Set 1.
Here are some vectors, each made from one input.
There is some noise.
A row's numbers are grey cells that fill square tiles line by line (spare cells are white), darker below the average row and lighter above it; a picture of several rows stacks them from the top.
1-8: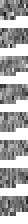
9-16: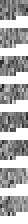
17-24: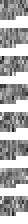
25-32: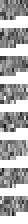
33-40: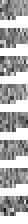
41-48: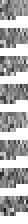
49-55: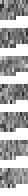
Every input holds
four true/false values.
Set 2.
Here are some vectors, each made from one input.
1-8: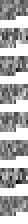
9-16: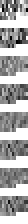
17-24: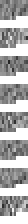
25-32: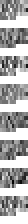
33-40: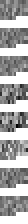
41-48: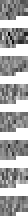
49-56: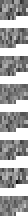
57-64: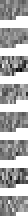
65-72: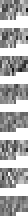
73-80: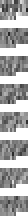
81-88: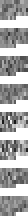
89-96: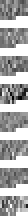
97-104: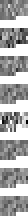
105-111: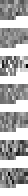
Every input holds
three true/false values.
